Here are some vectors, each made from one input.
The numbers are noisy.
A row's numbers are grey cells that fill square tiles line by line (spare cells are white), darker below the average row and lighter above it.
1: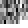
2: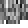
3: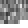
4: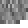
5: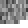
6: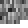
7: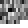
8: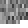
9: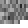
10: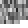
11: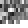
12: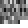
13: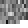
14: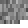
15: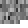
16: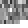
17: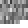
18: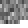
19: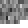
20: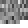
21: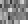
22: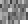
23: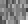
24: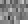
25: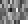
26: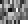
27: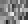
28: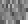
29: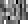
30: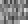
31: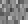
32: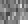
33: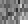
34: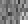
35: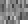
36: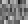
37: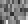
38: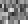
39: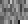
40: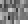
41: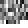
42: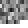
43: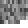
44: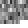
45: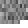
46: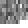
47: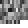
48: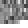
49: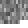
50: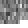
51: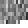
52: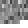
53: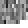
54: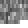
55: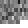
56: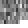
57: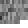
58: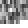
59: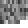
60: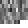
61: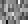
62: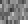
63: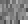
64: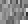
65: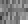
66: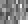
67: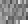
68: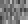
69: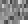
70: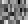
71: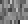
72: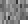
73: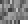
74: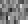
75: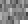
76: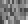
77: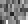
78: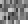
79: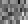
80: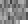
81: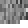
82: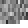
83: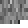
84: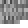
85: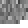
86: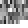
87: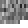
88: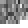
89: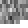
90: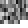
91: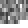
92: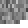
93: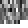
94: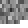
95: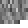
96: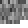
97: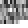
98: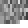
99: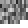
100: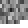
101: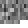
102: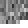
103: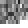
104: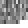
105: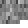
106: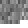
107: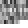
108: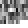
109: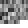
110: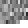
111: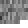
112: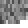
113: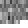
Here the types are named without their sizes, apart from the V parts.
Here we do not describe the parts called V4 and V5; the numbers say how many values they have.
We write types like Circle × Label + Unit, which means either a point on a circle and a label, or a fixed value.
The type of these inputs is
Bool × Bool × Bool + Label × V4 × V5.
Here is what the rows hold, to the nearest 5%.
About 45% of them hold a label, a value of V4 and a value of V5. The rest hold three true/false values.
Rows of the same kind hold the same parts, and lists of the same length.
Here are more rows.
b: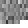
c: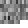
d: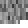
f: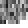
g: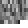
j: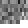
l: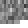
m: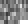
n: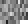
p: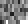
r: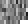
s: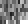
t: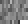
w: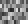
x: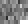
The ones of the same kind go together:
b, c, d, l, n, r
f, g, j, m, p, s, t, w, x

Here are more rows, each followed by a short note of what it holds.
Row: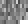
three true/false values
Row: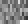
a label, a value of V4 and a value of V5
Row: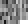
three true/false values
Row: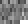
three true/false values
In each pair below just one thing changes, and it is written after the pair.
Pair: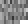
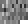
the value of V4
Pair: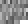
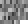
the label
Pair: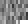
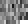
the label
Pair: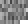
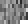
the label
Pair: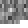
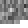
the value of V5
